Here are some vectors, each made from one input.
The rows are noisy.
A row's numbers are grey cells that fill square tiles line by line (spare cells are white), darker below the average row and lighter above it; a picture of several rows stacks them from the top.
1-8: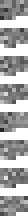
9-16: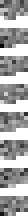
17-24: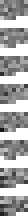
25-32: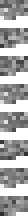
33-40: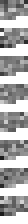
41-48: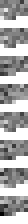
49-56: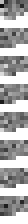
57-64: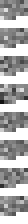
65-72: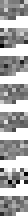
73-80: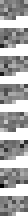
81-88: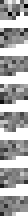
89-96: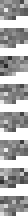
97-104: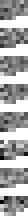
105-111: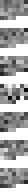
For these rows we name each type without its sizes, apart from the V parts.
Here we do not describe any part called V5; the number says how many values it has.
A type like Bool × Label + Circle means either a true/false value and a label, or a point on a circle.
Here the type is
List(Bool × V5).
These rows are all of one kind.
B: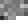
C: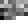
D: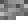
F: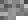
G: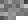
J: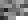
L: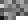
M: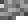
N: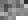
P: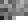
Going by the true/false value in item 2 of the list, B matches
C, J and P.
